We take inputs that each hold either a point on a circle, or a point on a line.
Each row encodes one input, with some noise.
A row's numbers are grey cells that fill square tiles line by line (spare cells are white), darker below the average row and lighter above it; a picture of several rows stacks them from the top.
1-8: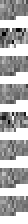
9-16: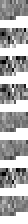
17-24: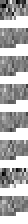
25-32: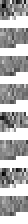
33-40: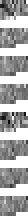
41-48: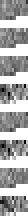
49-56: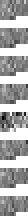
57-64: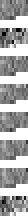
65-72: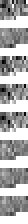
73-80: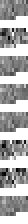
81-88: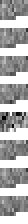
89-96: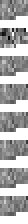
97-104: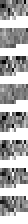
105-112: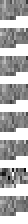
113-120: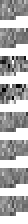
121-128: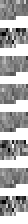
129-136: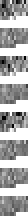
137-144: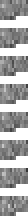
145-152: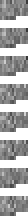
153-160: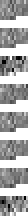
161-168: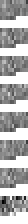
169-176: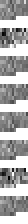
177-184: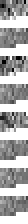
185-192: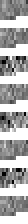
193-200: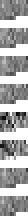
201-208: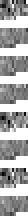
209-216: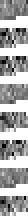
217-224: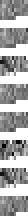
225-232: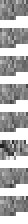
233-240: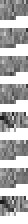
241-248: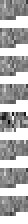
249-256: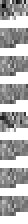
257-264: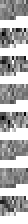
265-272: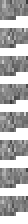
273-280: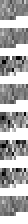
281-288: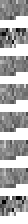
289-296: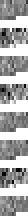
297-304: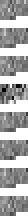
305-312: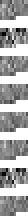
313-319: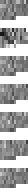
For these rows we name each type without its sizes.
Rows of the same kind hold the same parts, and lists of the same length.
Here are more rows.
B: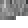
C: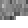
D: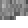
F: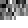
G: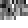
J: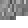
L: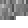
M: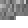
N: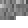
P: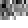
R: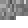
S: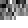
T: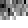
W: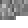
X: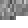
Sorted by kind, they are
B, C, D, J, L, M, N, R, W, X
F, G, P, S, T

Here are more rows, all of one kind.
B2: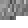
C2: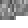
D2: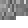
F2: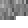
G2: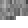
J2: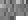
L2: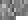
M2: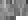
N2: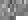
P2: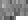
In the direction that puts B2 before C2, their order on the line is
M2, G2, P2, F2, J2, D2, B2, N2, C2, L2.
